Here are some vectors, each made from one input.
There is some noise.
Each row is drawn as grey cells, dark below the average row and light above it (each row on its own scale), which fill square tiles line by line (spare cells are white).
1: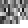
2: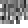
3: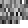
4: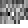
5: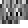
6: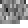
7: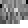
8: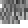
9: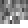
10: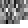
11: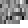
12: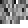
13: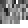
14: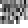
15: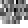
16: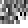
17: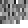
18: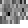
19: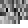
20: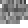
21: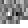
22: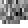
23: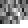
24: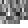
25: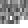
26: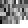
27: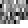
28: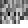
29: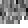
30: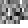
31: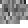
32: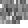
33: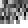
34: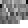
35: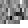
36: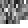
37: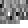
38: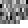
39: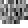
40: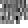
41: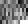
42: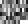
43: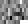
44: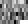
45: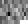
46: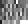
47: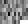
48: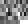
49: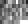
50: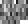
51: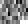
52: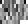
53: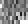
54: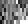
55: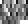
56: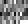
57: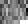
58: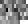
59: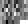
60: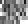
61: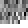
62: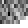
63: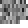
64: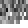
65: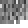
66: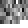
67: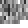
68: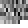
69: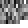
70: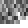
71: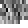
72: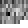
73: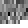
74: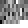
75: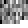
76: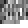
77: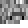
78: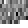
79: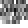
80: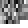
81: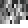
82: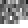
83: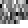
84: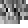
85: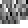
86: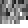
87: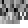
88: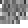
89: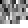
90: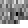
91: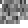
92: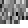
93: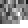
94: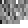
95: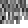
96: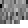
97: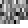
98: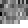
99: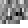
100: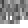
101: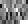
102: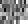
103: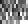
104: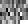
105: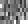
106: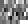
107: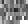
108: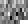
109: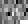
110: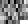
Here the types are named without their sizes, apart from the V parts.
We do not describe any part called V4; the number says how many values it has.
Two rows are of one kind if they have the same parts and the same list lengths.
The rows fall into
3 kinds.
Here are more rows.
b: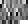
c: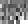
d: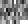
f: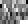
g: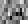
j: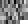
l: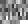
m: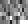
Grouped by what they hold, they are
b, f, g
c, d, l, m
j

